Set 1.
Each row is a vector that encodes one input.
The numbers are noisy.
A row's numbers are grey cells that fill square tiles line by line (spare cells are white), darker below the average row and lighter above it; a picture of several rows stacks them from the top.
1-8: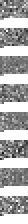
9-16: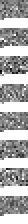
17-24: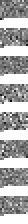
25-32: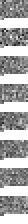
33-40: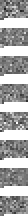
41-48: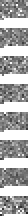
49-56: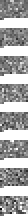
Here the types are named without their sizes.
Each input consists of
four true/false values.
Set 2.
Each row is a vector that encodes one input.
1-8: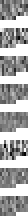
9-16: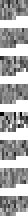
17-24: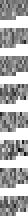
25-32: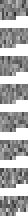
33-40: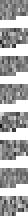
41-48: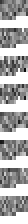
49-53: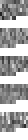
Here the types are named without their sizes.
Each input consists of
a node of a tree.
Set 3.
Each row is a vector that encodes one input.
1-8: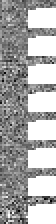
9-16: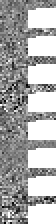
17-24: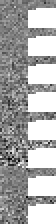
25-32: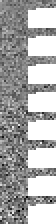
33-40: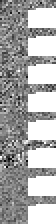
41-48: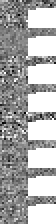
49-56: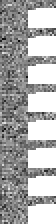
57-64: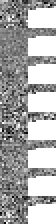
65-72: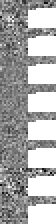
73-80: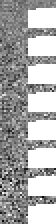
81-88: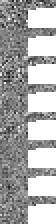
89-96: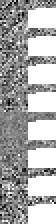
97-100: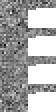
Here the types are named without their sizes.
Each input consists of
a point on a line.
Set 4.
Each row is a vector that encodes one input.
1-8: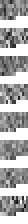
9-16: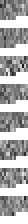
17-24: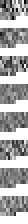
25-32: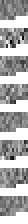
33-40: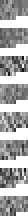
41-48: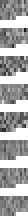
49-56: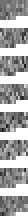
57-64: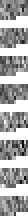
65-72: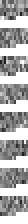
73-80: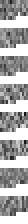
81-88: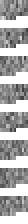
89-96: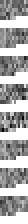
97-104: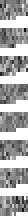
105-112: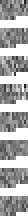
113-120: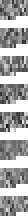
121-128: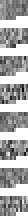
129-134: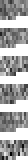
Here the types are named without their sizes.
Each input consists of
a point on a line.
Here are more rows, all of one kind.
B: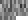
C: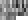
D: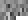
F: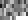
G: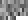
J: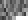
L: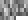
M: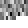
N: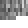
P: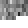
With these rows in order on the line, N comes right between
F and J.
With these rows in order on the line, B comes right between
J and P.
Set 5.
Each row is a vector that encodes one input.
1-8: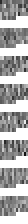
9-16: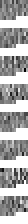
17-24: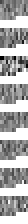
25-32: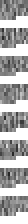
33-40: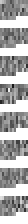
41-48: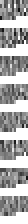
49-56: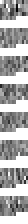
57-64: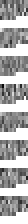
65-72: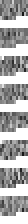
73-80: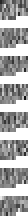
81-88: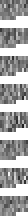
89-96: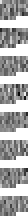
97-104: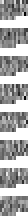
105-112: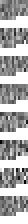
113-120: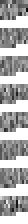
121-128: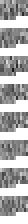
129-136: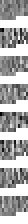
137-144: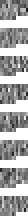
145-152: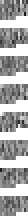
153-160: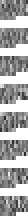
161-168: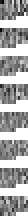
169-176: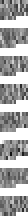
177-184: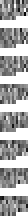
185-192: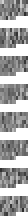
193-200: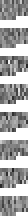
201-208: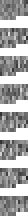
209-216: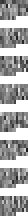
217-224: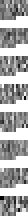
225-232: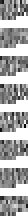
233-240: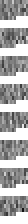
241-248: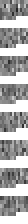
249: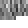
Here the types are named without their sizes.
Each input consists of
a point on a line.
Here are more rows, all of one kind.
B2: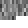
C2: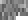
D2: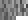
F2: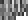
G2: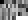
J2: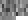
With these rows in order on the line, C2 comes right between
D2 and J2.
